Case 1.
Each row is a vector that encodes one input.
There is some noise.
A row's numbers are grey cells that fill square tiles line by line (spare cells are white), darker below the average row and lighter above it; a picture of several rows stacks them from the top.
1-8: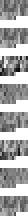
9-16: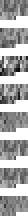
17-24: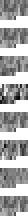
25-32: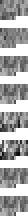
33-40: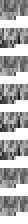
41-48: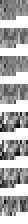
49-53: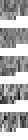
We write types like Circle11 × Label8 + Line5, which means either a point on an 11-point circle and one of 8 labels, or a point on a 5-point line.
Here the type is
Line6.
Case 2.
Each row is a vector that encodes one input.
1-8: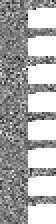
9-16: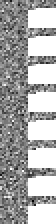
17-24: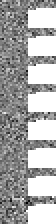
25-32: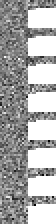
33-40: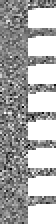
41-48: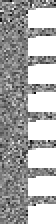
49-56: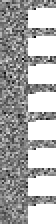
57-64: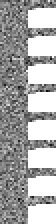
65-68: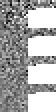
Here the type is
Line9.
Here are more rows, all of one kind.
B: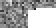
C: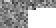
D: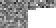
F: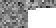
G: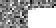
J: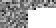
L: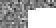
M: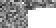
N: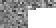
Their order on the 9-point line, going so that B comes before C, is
G, F, D, M, L, N, B, C, J.
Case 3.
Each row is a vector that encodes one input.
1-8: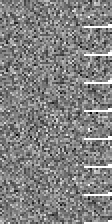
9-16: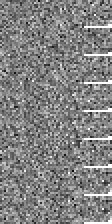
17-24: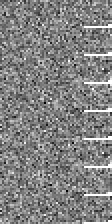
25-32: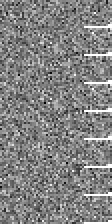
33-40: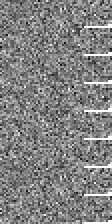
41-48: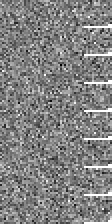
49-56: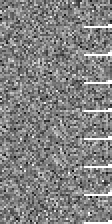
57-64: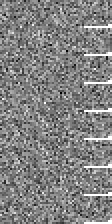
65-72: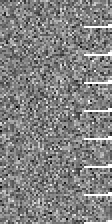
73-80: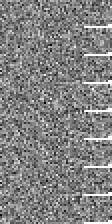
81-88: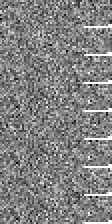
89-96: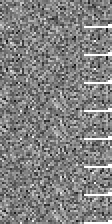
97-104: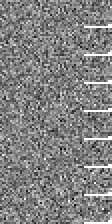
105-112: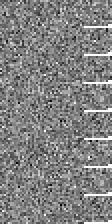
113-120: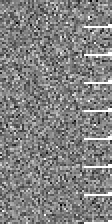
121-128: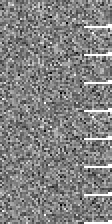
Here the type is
Circle17.
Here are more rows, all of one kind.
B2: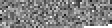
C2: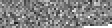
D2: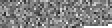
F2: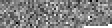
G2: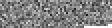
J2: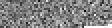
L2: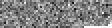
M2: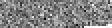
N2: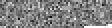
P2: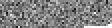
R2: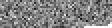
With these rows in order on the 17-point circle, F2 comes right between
B2 and C2.
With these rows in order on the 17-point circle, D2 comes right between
C2 and J2.
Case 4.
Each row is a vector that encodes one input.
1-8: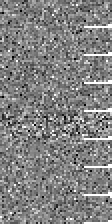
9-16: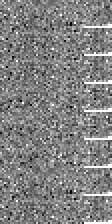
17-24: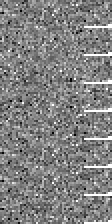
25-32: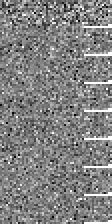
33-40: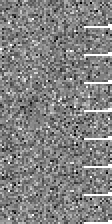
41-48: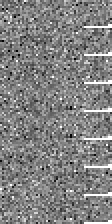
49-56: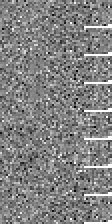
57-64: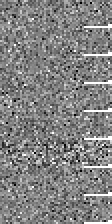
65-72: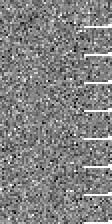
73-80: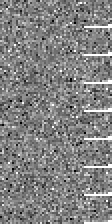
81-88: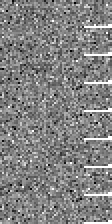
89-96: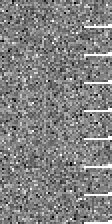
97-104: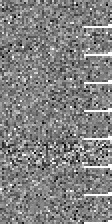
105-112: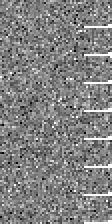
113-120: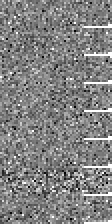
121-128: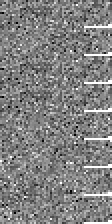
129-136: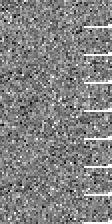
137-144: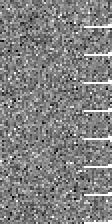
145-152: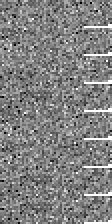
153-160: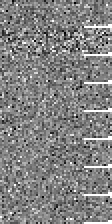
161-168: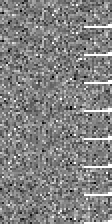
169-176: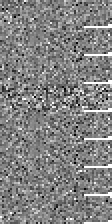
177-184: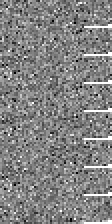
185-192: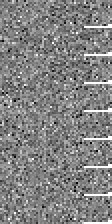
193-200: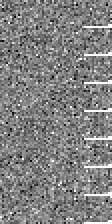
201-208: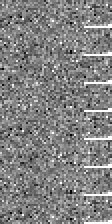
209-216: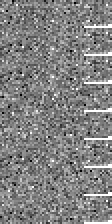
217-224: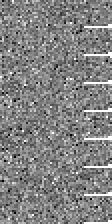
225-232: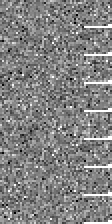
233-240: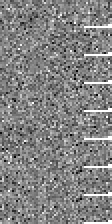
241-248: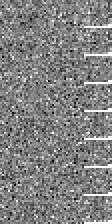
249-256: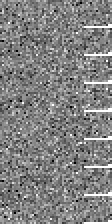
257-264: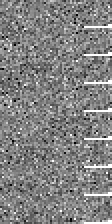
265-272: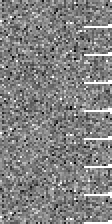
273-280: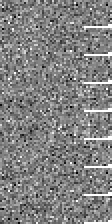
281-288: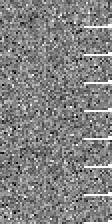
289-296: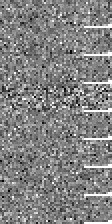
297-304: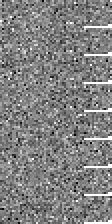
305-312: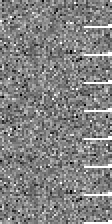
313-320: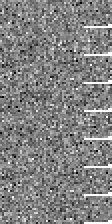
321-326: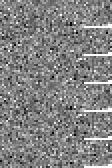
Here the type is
Circle17 + Unit.
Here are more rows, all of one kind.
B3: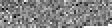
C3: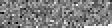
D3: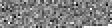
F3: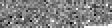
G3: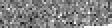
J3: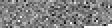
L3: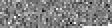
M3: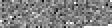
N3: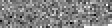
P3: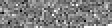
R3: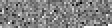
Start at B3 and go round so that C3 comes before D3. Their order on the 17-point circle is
B3, R3, L3, G3, N3, F3, C3, P3, J3, M3, D3.
